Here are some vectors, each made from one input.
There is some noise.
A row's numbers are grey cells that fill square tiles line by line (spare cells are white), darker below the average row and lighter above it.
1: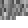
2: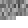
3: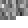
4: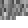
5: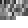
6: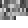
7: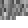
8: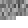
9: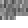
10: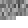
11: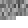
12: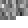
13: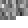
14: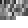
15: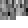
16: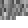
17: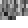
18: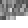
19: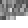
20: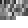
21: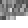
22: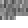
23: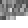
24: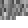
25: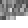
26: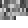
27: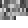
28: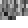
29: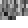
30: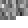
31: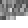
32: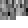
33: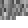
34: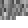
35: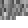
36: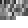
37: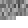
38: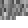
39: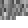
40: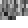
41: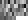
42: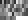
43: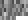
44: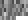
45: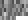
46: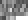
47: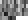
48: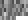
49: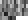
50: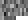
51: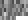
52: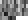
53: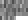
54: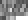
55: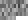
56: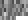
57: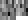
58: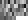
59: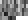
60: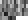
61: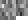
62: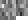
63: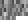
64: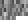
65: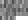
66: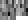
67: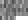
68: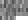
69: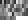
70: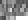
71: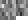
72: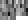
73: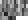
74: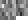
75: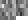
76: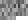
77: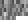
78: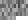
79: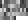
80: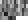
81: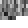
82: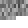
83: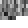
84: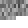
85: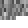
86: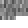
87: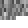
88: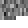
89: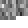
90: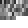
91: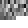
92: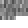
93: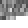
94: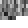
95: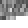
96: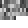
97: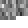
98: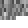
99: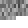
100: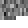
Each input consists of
a node of an 11-node tree.
